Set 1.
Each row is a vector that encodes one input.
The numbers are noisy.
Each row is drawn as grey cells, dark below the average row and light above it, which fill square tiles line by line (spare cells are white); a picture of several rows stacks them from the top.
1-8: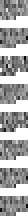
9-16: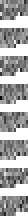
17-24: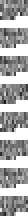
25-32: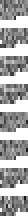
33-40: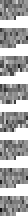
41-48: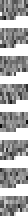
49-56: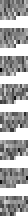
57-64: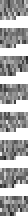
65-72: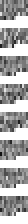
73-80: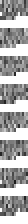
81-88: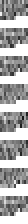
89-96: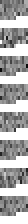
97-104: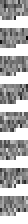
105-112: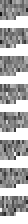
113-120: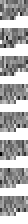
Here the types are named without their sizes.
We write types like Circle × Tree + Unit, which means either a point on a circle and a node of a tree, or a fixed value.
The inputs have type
Bool × (Tree + Unit) + Circle.
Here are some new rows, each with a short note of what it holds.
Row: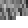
a true/false value
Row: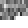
a node of a tree and a true/false value
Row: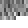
a point on a circle
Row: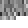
a point on a circle
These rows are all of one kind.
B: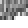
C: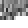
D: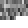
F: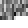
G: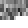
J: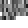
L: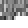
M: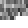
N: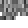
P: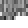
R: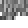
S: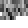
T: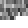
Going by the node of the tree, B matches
M and T.
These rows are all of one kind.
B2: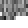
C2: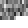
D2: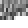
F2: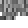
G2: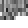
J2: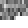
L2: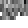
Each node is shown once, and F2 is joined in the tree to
J2 and L2.
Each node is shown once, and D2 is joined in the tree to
G2.
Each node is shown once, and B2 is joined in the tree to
C2 and J2.
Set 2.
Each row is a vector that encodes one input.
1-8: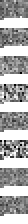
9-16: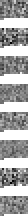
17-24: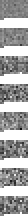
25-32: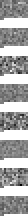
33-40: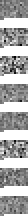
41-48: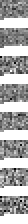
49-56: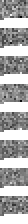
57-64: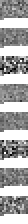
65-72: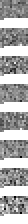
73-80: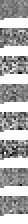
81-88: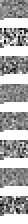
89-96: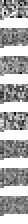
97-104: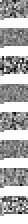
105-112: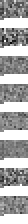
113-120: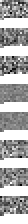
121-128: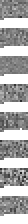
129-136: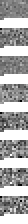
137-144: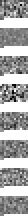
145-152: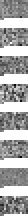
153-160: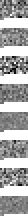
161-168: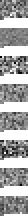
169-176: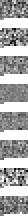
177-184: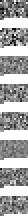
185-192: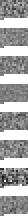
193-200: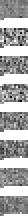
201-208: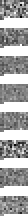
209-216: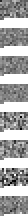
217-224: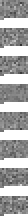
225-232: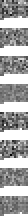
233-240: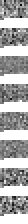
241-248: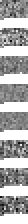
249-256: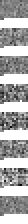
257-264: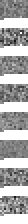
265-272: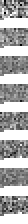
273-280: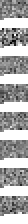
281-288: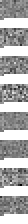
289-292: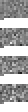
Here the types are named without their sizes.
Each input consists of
a point on each of two lines, a node of a tree and a true/false value.
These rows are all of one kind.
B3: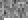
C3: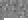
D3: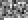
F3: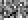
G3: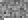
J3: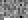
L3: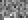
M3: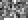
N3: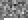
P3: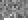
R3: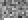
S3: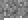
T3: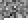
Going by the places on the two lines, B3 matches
C3, L3 and N3.
